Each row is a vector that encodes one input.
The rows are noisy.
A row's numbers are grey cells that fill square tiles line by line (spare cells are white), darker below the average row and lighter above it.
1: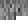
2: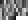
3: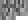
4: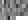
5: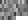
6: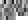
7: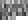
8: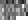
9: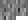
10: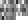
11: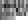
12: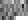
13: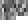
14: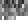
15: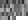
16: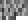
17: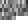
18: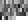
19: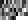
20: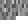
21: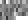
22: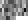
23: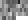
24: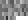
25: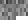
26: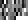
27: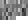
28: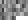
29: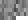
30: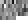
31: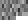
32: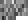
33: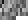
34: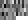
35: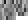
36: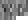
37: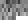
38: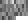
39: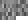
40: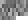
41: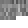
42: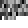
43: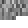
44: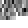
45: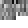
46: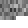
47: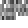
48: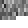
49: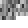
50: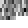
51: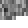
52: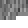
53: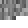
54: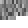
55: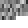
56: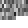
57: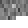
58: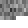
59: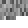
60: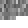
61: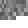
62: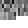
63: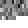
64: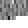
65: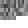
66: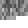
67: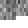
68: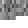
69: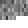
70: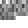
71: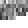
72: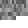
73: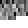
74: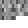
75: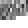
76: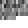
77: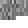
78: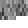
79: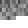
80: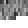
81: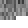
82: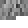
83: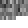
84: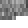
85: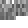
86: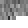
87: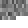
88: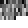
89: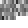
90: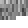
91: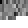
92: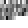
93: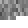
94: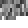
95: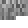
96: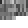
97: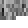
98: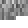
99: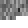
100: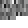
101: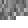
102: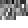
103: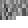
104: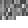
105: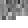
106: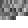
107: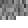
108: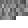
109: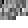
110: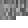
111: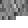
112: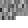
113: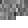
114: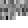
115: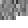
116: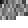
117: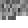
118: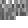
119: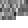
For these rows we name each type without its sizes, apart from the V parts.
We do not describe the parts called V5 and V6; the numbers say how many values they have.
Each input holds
a point on a line, together with either a true/false value and a value of V6, or a value of V5.
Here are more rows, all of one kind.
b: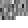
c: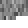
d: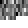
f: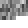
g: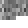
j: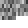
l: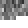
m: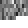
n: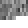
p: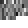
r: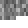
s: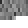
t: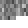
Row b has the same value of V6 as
m, n and s.
